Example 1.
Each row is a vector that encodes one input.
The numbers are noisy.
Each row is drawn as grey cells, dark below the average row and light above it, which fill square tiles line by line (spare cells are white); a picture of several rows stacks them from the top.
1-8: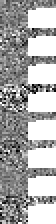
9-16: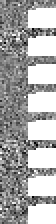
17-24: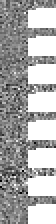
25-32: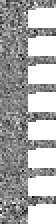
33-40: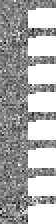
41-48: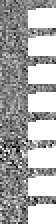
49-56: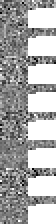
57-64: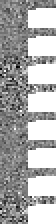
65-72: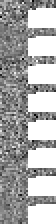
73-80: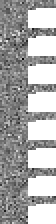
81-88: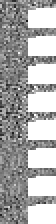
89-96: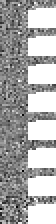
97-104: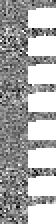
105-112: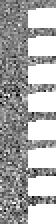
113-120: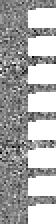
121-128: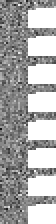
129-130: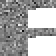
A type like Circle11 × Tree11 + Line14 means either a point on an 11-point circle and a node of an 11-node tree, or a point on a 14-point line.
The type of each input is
Line8 + List2(Line6).
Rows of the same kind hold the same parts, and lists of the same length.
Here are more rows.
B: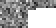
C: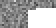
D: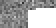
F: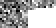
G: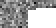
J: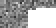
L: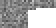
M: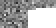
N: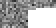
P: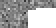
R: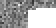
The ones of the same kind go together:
B, C, D, G, L, P
F, M
J, R
N

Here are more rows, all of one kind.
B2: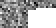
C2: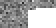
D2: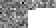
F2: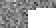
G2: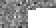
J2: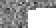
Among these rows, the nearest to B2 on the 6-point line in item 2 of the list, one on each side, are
G2 and J2.
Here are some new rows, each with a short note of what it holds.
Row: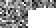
the empty list
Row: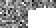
the empty list
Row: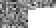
the empty list
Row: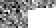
a list of one item
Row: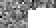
a point on an 8-point line
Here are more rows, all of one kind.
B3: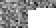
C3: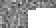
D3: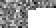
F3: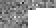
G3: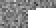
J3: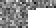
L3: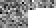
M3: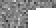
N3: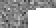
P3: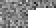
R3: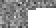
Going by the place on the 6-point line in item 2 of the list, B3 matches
J3 and P3.
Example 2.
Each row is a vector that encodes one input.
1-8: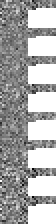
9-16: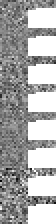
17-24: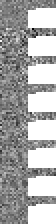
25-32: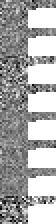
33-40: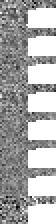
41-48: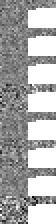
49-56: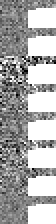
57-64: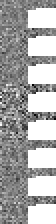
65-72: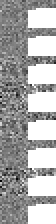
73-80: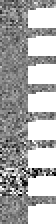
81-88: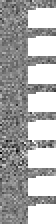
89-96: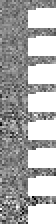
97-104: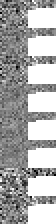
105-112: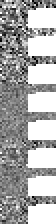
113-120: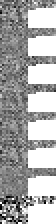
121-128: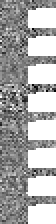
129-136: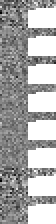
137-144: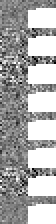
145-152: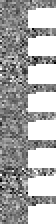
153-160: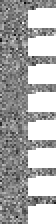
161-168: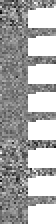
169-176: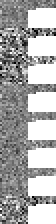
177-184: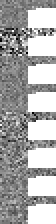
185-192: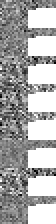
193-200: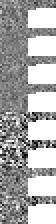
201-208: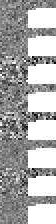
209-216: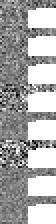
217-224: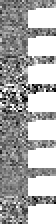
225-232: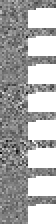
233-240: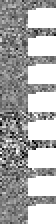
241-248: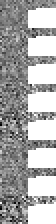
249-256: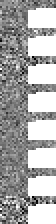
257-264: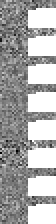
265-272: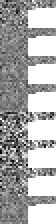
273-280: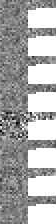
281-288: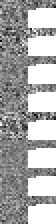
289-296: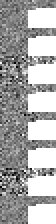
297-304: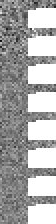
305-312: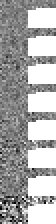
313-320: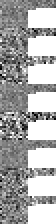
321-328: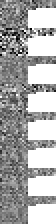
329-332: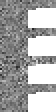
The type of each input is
Bool × Circle11 + Circle13 + Unit.
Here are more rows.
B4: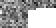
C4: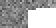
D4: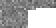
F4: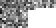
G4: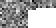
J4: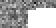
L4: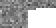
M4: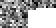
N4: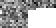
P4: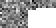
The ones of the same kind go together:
B4, D4, J4, L4, M4, N4
C4, G4, P4
F4

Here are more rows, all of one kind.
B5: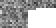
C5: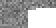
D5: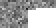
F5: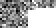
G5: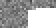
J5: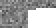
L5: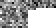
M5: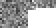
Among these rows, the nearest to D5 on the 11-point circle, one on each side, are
C5 and M5.
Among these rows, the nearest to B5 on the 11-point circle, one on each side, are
F5 and G5.
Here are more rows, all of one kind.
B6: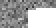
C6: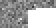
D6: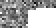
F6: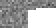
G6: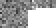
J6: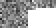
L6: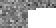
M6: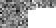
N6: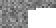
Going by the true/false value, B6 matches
C6 and D6.
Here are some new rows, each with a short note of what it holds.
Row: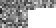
a fixed value
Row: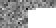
a point on an 11-point circle and a true/false value
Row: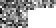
a fixed value
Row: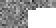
a point on a 13-point circle
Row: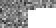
a fixed value
